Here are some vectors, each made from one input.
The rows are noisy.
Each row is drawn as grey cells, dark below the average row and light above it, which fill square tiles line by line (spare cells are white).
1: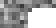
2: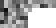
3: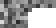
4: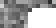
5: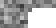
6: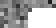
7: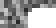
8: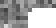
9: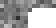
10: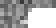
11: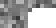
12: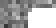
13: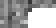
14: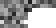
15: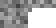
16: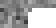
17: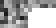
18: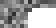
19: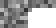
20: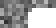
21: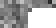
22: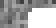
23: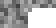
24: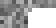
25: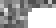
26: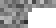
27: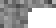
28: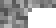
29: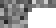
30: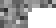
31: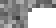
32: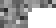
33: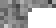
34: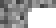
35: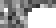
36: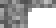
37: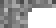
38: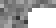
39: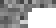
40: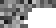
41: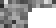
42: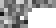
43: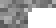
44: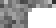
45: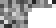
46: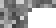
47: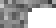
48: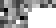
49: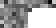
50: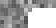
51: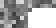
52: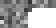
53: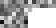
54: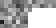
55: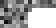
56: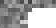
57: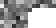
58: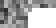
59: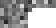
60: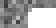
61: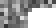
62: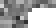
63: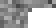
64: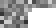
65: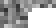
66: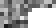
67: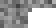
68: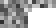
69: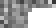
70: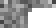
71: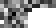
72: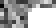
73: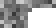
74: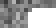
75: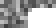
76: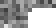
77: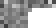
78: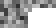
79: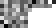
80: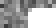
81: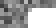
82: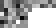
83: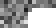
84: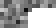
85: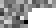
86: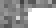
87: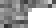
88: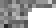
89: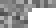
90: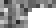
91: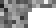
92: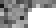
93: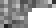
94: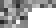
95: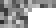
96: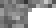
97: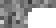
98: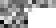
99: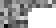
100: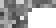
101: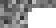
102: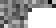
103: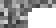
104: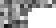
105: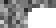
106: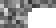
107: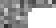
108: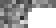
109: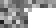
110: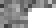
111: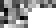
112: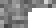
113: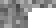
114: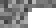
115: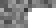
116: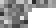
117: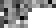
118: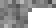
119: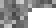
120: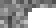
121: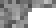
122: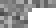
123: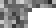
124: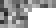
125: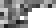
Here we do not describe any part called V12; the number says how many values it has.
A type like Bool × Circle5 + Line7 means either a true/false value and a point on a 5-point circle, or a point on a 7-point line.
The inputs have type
Line7 × V12 + Line11.
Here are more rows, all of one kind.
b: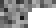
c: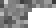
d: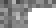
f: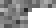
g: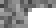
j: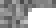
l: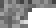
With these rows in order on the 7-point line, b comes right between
c and j.
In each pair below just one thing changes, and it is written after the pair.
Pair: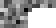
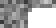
the place on the 7-point line
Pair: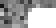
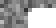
the place on the 7-point line
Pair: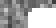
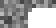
the value of V12
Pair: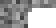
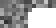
the value of V12
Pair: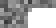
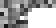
the place on the 7-point line
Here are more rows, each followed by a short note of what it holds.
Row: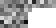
a point on an 11-point line
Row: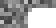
a point on a 7-point line and a value of V12
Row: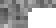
a point on an 11-point line
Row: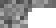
a point on a 7-point line and a value of V12
